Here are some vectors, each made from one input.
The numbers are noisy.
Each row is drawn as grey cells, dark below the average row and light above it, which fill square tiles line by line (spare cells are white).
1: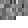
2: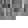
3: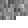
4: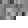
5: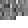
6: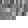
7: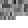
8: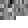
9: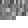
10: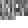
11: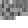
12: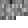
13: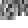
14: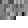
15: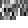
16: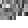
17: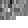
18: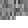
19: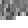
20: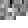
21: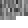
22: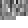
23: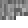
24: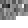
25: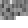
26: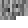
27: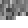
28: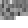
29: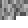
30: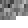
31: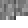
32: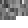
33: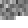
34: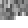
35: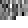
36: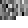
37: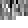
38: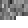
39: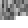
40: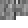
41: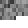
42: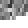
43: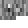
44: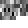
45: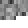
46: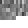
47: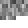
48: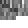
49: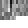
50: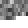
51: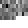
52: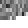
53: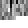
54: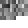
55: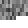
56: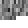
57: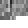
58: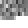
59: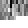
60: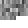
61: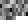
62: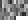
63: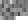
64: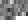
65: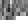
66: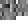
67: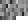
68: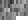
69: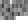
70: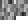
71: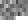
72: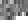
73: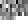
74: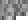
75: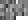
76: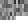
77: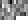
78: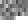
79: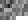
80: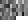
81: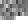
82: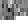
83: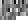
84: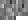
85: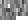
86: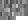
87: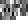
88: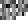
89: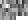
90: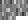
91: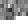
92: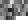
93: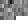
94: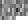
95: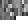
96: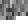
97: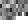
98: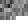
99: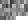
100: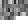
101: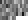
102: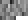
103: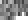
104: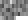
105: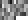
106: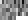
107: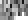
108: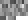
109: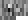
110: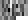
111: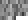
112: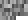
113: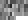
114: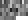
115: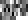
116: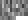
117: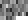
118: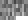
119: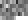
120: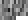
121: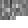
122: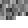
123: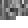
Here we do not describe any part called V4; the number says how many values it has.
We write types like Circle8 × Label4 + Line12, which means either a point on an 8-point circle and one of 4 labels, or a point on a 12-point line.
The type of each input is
List2(Bool × V4).
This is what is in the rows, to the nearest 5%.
All of them are lists of up to two items, each a true/false value and a value of V4: about 5% are empty, 40% hold one and 60% two.
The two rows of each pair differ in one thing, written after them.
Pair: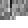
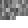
the value of V4 in item 1 of the list
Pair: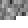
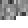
the value of V4 in item 2 of the list
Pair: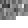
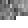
the true/false value in item 1 of the list
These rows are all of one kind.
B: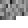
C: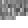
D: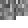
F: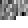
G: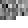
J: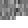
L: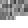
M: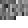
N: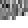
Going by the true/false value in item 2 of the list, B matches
F and M.
